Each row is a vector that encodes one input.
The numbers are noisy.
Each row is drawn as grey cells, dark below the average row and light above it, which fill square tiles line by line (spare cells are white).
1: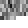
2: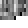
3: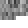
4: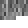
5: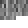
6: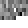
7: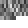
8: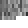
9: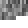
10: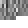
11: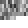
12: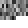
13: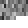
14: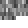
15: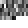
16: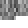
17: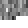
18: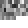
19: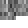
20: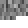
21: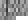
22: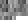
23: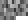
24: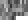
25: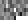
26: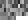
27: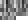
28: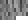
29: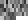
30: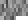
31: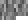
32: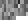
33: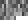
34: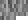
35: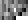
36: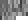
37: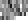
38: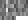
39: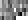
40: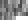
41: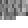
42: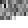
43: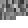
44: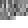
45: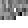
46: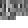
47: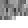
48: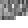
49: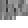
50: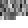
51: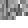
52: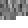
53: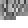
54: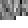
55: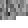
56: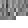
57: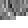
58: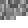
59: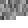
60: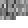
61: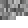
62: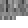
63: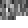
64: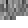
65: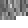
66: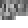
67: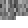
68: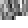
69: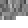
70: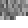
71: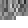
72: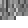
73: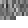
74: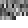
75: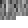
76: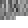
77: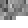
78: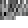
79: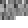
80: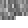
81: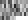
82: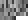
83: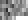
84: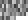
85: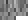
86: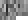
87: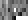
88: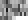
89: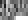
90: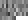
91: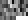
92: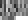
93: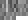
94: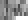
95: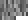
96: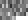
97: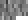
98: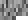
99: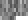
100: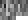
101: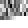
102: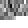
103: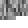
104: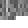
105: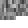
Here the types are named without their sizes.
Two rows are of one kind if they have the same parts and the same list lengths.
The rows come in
4 kinds.
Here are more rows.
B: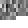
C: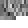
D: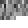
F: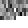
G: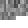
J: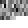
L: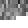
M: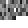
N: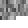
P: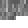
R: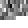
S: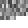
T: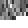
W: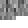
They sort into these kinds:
B, C, D, G, L, R
F, M
J, N, S
P, T, W

